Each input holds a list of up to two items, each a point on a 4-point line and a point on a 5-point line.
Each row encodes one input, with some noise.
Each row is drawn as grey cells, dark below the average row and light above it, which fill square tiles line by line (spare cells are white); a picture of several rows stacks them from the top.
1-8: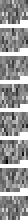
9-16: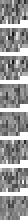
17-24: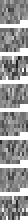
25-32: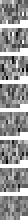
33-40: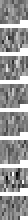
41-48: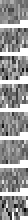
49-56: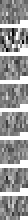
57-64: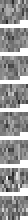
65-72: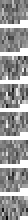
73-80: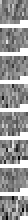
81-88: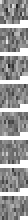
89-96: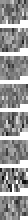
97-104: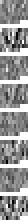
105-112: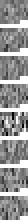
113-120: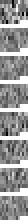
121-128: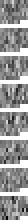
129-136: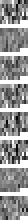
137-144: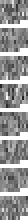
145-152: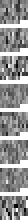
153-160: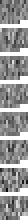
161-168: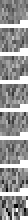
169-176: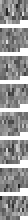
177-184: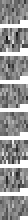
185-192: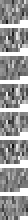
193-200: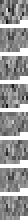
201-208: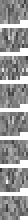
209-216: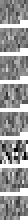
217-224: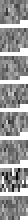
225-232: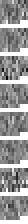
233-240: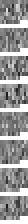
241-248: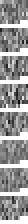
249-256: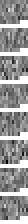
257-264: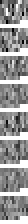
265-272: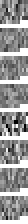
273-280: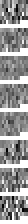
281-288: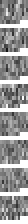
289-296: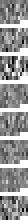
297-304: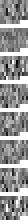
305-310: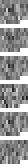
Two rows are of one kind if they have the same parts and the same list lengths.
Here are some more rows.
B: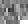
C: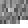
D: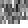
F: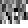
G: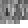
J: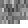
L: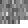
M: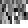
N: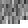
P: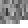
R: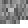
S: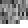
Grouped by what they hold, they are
B, D, J, L, N
C, G, P, R, S
F, M

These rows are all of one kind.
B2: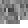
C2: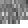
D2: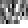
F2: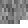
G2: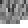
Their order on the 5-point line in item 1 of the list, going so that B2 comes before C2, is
D2, G2, B2, F2, C2.
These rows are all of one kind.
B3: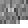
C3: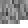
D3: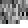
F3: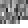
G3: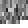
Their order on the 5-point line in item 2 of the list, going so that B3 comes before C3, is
F3, B3, C3, D3, G3.
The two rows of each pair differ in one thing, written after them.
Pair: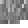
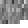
the place on the 4-point line in item 2 of the list
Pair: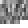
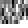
the place on the 4-point line in item 2 of the list
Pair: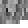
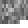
the place on the 5-point line in item 1 of the list
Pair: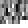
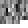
the place on the 4-point line in item 2 of the list
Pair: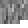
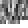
the place on the 4-point line in item 1 of the list
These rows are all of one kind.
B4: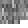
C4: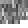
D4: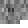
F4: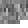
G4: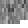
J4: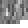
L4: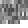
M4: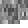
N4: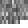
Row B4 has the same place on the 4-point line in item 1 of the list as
D4 and N4.
